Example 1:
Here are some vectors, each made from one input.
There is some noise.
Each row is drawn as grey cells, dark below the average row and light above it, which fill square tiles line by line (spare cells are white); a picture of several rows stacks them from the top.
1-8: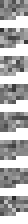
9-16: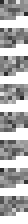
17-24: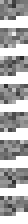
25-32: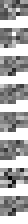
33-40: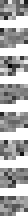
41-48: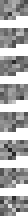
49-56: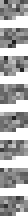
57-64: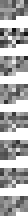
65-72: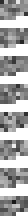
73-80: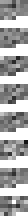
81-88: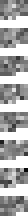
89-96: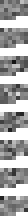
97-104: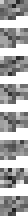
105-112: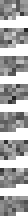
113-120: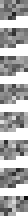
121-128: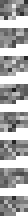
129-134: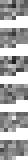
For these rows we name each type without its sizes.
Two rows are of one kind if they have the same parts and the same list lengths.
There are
2 kinds of row.
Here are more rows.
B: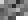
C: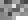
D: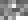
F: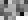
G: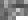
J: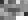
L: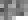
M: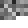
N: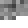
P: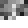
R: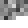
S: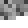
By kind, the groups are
B, G, J, M, N
C, D, F, L, P, R, S

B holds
four true/false values.
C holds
a label.
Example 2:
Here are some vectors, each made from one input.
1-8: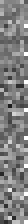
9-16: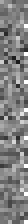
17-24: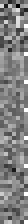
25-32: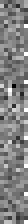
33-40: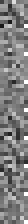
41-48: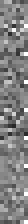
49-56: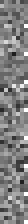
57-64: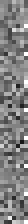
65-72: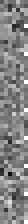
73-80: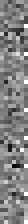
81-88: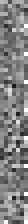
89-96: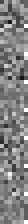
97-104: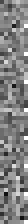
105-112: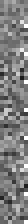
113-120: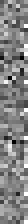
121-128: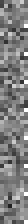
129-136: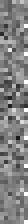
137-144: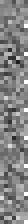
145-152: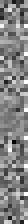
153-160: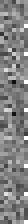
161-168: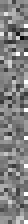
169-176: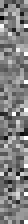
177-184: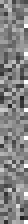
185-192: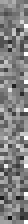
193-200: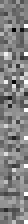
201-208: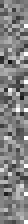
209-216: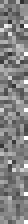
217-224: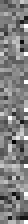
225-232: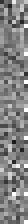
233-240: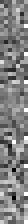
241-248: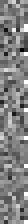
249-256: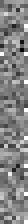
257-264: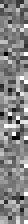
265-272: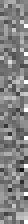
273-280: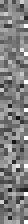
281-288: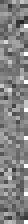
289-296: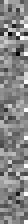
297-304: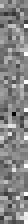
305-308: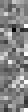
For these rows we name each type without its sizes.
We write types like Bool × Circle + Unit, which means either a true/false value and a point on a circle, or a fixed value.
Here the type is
Bool × Line.
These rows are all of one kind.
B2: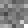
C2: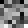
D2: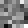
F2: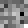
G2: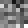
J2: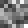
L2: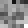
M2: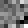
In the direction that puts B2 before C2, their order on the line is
J2, L2, D2, B2, M2, G2, C2, F2.
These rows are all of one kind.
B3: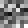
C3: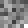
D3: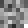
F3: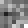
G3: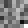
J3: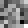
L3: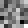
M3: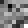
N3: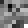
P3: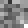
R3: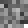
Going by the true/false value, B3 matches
C3 and F3.
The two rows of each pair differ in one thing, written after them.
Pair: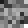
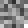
the place on the line
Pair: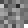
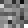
the true/false value
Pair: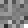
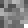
the place on the line
